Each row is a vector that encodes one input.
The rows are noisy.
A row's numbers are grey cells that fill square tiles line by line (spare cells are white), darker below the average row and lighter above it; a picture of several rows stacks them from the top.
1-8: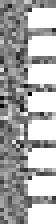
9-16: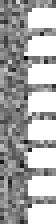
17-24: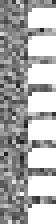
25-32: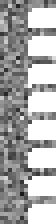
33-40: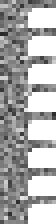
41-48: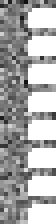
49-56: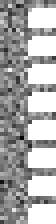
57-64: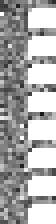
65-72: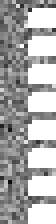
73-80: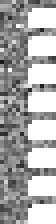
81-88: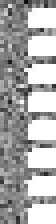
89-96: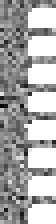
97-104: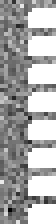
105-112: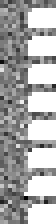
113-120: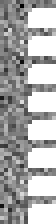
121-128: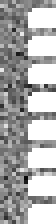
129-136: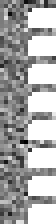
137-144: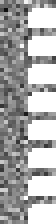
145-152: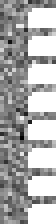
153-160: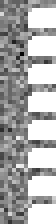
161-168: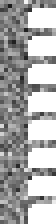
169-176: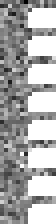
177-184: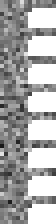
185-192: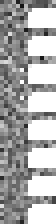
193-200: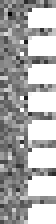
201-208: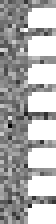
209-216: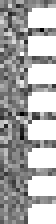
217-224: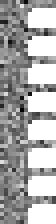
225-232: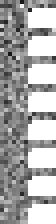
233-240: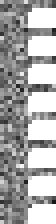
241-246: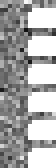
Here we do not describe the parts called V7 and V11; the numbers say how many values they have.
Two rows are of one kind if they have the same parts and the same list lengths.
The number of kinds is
2.
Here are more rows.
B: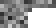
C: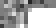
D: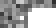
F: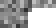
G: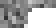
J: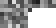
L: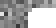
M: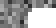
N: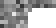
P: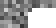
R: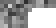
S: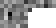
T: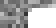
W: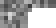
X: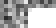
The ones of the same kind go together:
B, C, D, F, J, N, P, S
G, L, M, R, T, W, X

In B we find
a point on a 3-point line, a point on a 4-point line, a value of V7 and a value of V11.
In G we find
a point on a 3-point line, a point on a 4-point line, a point on an 8-point line and a value of V11.
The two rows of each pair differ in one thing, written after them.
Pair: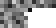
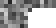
the value of V11
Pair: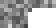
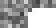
the place on the 3-point line
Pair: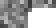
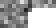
the place on the 3-point line
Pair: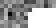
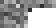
the value of V11
